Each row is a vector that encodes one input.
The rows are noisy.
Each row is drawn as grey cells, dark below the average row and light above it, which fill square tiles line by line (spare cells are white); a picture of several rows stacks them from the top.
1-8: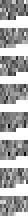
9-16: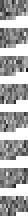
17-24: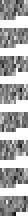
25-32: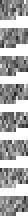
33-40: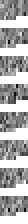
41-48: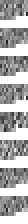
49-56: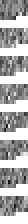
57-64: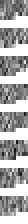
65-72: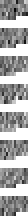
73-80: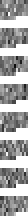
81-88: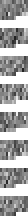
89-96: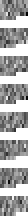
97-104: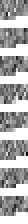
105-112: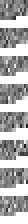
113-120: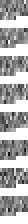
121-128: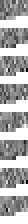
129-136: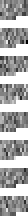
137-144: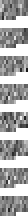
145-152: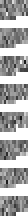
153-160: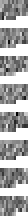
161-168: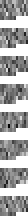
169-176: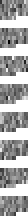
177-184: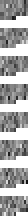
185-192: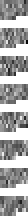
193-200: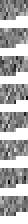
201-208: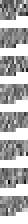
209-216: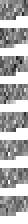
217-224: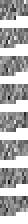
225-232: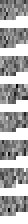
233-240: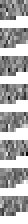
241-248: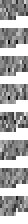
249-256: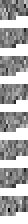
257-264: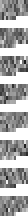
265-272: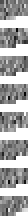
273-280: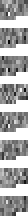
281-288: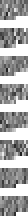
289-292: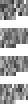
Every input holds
a true/false value, together with either one of 6 labels, or a node of a 10-node tree.
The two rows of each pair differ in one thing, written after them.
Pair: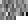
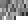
the label
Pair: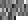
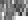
the true/false value
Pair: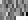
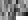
the label
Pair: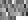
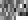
the label
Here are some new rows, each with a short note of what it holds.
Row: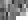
a node of a 10-node tree and a true/false value
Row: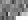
a node of a 10-node tree and a true/false value
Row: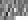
a node of a 10-node tree and a true/false value
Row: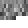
a node of a 10-node tree and a true/false value
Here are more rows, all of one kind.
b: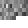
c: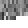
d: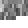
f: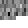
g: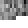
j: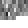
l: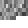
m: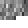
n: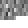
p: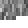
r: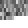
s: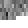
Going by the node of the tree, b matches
l and n.
